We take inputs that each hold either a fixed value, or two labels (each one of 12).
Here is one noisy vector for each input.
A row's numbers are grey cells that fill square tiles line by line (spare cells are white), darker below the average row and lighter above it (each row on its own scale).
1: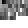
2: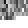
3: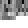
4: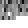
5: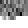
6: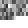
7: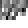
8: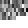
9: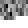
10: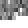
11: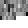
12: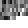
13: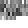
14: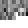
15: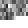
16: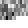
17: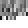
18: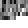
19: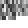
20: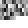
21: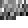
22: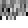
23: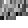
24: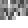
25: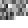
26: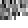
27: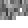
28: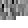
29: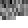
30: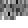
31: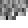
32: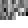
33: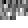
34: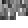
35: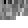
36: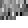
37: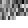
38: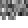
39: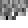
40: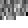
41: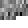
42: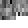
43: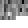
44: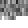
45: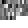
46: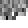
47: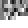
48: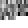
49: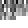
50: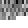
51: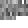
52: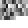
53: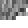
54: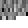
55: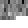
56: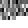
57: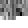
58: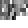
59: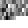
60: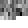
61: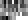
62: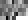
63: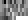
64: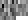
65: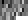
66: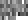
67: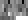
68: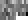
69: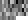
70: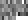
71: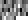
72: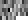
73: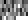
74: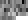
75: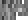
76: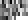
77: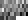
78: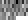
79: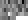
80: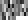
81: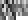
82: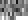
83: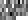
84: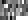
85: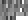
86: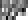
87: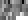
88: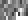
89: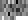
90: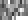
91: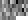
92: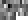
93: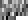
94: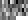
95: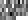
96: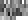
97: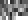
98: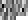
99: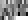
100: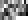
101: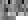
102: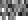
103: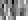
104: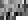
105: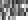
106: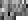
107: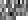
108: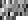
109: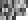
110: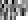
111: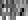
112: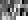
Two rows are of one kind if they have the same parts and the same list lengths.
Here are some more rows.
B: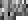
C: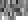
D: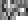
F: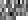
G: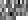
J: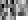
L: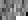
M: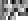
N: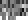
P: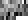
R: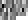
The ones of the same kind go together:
B, C, D, J, L, M, N, P, R
F, G

